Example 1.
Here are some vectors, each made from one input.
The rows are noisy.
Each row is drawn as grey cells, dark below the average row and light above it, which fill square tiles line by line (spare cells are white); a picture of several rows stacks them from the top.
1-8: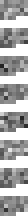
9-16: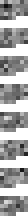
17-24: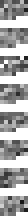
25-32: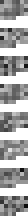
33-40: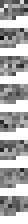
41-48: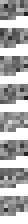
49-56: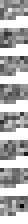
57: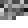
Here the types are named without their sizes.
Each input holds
a point on a line.
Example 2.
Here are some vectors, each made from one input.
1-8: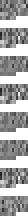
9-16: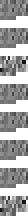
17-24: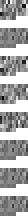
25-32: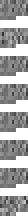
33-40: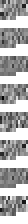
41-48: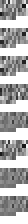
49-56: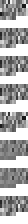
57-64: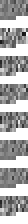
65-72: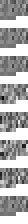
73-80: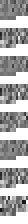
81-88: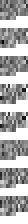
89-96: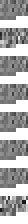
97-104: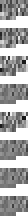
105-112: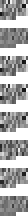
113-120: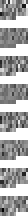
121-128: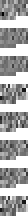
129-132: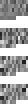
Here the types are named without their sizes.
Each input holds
a point on a line.
